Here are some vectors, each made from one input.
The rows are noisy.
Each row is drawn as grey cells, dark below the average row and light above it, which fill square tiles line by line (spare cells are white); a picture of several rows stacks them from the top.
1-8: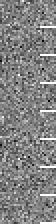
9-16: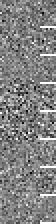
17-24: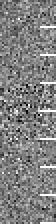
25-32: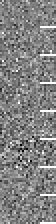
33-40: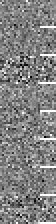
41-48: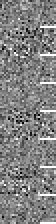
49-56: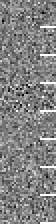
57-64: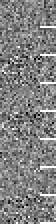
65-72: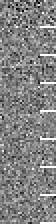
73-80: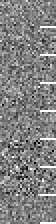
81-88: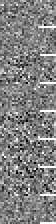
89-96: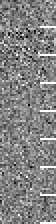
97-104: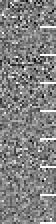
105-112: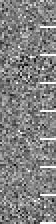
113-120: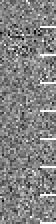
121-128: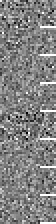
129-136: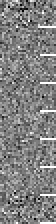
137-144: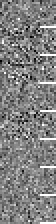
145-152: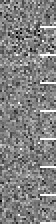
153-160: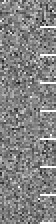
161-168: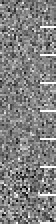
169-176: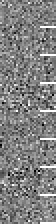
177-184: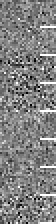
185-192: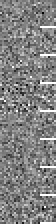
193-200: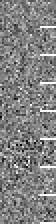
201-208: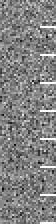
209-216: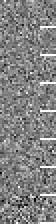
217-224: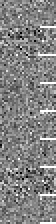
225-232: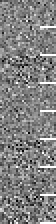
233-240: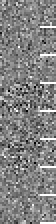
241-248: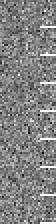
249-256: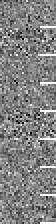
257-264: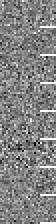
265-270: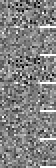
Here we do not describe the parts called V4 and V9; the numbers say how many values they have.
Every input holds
a value of V9, together with either a point on an 8-point circle, one of 11 labels and a value of V4, or a fixed value.
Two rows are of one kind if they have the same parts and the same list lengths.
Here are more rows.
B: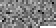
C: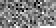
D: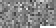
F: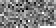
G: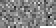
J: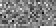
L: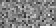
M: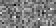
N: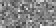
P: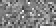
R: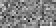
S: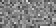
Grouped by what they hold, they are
B, D, G, J, L, M, N, P, R, S
C, F

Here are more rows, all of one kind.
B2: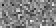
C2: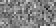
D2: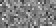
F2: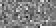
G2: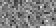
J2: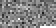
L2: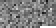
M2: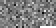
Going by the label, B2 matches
D2 and J2.
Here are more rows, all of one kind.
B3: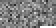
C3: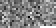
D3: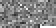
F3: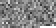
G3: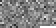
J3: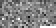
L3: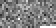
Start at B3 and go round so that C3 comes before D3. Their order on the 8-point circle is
B3, F3, L3, J3, C3, D3, G3.
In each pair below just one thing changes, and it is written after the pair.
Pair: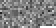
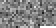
the place on the 8-point circle
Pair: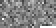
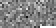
the value of V9
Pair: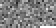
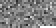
the value of V4
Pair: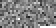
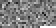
the place on the 8-point circle
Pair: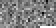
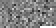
the label
